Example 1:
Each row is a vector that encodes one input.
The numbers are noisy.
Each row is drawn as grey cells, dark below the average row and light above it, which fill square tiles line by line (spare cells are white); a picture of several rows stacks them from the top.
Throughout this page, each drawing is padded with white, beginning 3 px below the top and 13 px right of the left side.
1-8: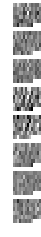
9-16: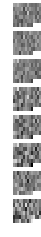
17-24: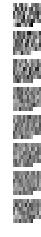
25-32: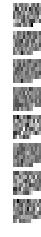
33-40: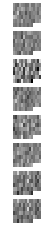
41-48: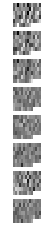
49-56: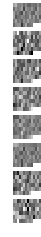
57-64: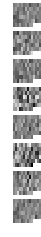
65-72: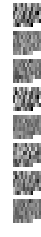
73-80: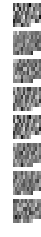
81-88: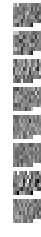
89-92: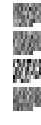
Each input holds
one of 6 labels, together with either a fixed value, or a node of a 9-node tree.
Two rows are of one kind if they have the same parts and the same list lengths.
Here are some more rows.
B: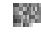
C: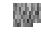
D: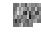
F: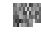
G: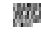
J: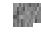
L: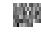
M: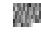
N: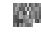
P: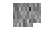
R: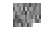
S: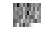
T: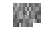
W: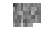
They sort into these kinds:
B, C, D, P, S, W
F, G, J, L, M, N, R, T

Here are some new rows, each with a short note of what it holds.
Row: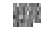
one of 6 labels
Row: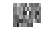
one of 6 labels
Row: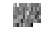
one of 6 labels
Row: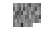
one of 6 labels
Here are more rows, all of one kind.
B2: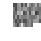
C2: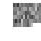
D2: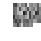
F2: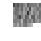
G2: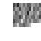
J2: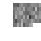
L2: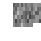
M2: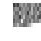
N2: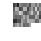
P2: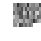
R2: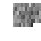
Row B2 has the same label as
C2, F2 and L2.
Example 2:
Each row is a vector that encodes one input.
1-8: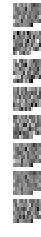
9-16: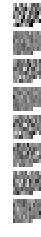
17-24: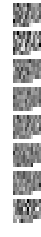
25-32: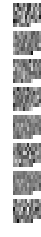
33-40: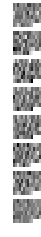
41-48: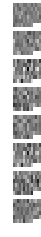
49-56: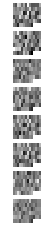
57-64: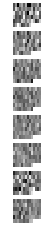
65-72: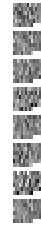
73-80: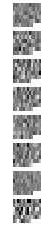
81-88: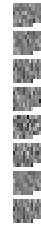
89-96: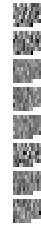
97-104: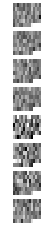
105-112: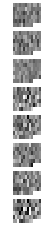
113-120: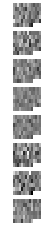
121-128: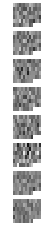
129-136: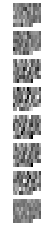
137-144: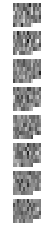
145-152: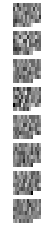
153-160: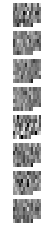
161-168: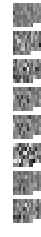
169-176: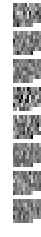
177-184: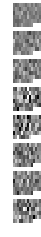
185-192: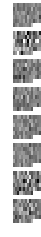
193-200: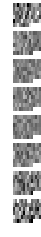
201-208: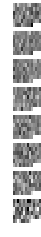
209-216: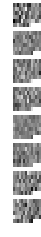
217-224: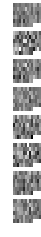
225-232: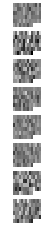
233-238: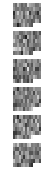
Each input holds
a list of up to two points on a 6-point line.
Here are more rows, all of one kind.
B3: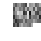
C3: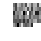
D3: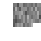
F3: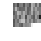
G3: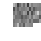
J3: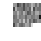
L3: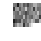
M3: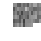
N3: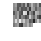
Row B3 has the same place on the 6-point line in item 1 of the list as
F3, J3 and N3.
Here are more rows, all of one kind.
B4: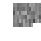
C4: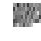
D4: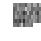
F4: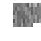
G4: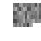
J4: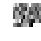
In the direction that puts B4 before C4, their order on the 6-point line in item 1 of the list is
J4, B4, G4, C4, F4, D4.
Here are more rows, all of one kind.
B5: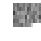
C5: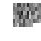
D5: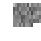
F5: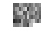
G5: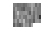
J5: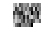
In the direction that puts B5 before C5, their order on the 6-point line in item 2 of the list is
J5, F5, B5, G5, C5, D5.
